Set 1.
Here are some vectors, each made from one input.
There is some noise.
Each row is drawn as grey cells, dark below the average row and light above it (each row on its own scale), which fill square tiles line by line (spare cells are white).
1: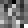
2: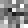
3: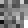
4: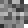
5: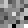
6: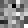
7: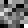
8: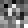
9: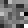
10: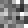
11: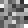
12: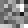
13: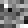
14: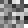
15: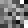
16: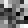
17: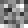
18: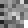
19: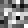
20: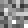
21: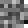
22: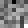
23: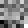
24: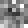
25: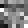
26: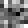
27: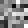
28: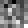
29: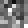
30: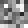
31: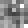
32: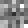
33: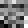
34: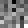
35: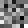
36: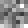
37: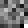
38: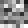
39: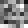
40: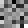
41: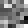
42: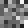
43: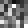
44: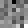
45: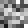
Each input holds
a point on a 9-point line.
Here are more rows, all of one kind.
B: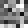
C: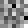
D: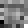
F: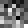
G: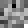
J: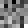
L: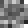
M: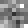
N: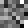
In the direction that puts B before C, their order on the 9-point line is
B, M, L, C, G, D, N, J, F.
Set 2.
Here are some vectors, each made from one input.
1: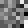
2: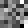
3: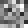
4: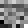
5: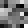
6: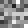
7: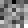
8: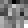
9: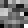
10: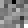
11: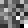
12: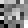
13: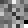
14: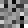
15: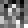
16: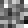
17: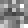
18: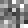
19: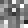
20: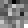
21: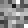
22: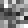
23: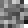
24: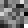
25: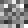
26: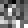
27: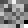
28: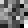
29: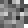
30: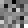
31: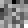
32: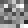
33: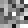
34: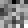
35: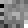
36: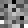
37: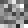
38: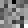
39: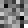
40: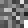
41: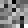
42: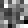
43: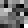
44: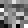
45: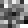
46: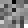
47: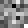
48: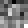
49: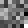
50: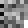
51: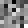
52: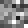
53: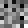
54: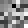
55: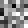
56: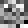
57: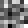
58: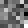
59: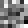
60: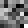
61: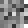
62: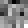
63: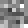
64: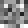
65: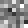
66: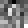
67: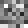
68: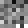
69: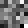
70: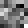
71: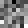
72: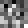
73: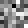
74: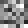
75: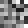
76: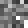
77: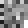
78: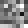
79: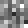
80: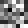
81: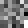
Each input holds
a point on a 9-point line.
